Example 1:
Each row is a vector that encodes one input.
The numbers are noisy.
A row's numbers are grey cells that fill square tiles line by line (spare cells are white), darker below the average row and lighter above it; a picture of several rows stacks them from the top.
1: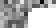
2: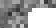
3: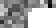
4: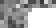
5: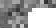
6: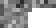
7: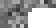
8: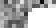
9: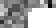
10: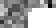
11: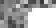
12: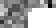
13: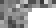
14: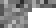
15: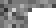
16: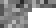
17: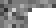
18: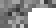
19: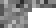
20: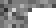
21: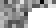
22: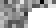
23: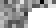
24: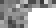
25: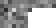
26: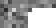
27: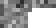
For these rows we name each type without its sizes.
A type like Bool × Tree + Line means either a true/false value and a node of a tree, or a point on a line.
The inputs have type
Line.
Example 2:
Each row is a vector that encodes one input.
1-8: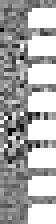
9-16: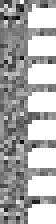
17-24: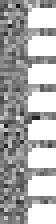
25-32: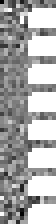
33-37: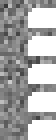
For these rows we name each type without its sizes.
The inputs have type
Bool × Bool × Bool.
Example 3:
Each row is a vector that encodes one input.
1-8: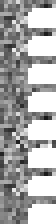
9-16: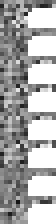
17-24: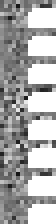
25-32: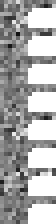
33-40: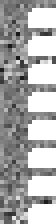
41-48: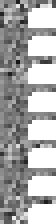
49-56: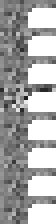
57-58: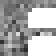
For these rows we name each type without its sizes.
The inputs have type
Line.
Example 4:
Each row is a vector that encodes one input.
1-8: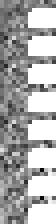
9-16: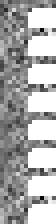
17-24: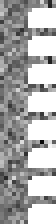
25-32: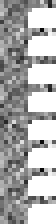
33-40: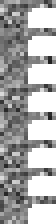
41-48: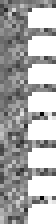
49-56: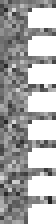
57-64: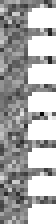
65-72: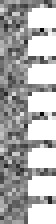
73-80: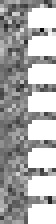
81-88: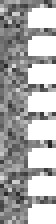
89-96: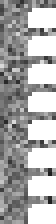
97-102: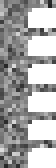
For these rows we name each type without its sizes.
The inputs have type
Line.
